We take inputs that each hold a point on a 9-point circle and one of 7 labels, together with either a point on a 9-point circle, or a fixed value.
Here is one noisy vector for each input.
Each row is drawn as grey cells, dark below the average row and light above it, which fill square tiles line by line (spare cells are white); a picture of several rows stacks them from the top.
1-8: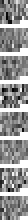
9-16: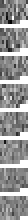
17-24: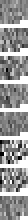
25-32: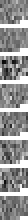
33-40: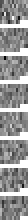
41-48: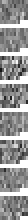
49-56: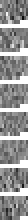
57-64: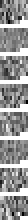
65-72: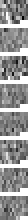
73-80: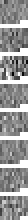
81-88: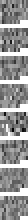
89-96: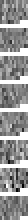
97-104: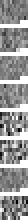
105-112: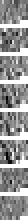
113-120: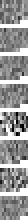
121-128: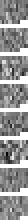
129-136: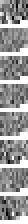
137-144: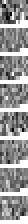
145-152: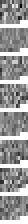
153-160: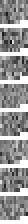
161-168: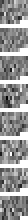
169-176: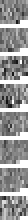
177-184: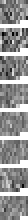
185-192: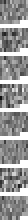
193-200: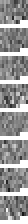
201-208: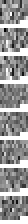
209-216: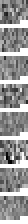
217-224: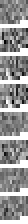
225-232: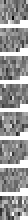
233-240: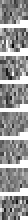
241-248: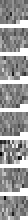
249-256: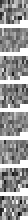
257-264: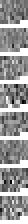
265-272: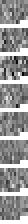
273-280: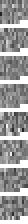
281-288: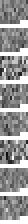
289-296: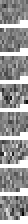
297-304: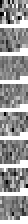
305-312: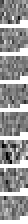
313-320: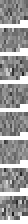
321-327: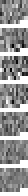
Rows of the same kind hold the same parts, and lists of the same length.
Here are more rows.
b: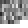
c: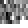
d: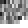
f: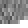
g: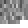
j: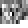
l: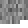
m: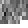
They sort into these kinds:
b, d, f, g
c, j, l, m

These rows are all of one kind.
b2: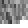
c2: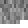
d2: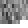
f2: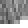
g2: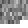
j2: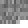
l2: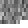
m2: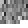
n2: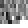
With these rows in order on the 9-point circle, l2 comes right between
c2 and f2.
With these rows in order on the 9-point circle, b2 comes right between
g2 and n2.
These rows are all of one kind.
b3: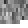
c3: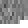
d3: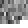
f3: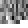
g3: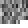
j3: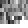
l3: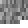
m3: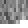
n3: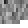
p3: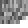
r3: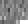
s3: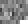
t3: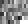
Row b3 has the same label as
l3, r3 and s3.
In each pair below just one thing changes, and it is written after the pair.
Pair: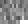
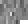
the place on the 9-point circle
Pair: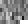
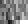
the place on the 9-point circle
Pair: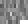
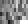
the label
